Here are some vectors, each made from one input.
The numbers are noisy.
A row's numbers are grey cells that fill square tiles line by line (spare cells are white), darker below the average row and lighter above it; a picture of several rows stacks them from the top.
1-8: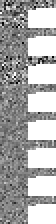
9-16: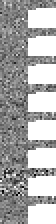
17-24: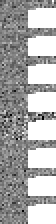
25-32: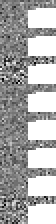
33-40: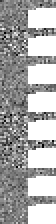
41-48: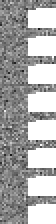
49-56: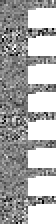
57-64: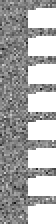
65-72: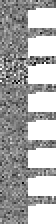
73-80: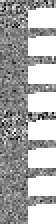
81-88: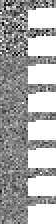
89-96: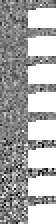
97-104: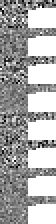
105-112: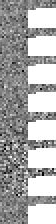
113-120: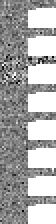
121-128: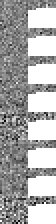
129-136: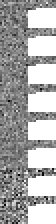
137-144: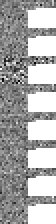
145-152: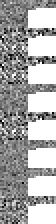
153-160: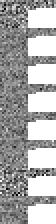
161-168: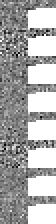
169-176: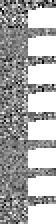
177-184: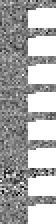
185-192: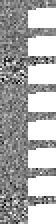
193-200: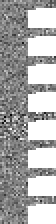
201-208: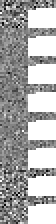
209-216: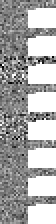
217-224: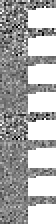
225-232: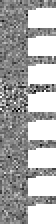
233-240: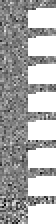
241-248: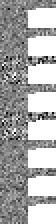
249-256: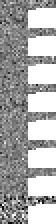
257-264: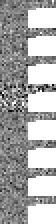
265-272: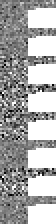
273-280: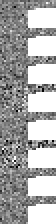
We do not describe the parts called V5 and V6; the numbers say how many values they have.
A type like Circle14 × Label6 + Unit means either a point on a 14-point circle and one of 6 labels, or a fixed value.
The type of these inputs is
Line7 + (Line11 + V5) × V6.
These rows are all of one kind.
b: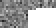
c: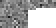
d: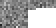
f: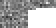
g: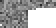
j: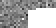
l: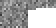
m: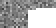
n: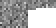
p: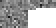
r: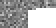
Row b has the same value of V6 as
c, g and p.
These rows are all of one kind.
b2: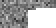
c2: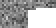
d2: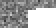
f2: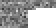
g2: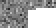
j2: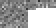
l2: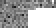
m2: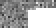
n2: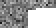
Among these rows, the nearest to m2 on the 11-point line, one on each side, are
j2 and l2.
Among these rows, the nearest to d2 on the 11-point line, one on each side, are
g2 and j2.
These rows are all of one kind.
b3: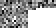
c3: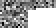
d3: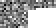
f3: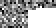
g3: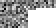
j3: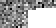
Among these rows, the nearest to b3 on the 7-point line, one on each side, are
f3 and j3.
